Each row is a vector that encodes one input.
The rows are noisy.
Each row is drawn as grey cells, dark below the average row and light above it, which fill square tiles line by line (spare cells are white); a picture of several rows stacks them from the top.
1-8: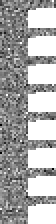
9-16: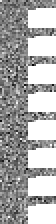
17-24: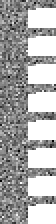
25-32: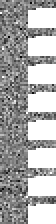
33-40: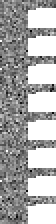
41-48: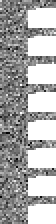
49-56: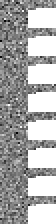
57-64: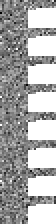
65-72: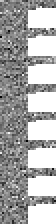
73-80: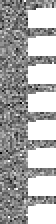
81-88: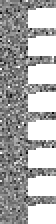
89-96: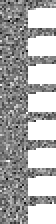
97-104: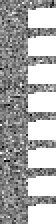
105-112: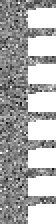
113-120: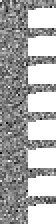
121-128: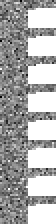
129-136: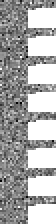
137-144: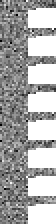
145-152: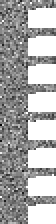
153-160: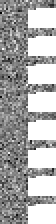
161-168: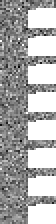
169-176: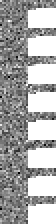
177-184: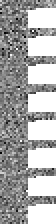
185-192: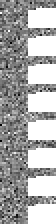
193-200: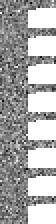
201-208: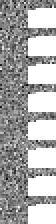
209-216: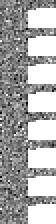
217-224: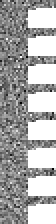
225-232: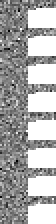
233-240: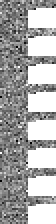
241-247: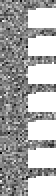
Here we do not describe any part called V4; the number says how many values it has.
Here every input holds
a point on a 6-point circle, one of 7 labels, a point on an 8-point line, a node of a 12-node tree and a value of V4.
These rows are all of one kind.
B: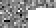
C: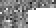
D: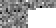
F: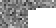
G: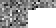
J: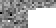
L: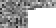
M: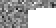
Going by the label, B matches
C and F.
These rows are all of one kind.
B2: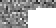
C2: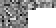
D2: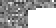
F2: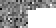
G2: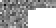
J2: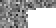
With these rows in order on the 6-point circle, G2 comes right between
B2 and C2.
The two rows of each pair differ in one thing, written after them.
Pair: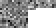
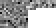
the place on the 6-point circle
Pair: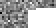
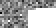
the value of V4
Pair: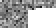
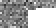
the place on the 8-point line
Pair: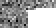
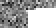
the label
